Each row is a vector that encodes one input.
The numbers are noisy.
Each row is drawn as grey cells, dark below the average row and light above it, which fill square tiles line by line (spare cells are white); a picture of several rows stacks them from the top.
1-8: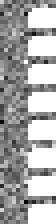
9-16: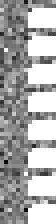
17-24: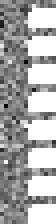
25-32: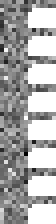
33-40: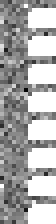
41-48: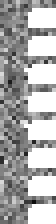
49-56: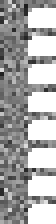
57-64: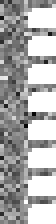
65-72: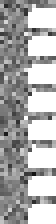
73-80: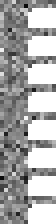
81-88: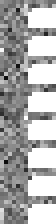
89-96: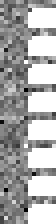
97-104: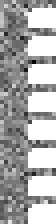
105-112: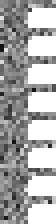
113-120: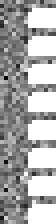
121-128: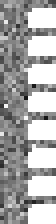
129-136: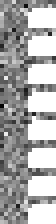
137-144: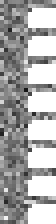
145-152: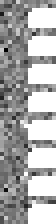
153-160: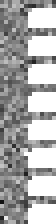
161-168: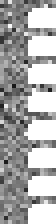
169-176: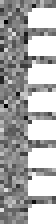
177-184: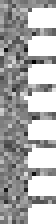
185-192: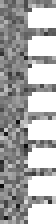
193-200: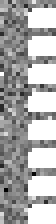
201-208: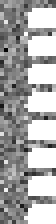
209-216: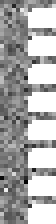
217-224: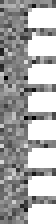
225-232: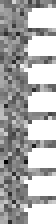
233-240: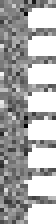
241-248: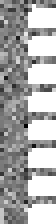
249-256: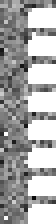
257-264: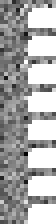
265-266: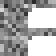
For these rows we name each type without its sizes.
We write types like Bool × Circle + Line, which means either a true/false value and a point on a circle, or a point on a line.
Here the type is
(Bool × Circle × (Tree + Unit) + Unit) × Label × (Label + Tree).
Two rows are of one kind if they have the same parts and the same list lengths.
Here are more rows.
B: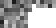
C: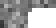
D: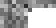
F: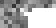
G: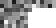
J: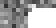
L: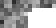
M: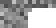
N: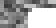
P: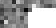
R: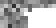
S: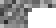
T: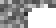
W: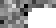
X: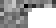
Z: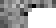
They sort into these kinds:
B, G
C, D, Z
F, L, R
J, T, W
M, X
N, P, S

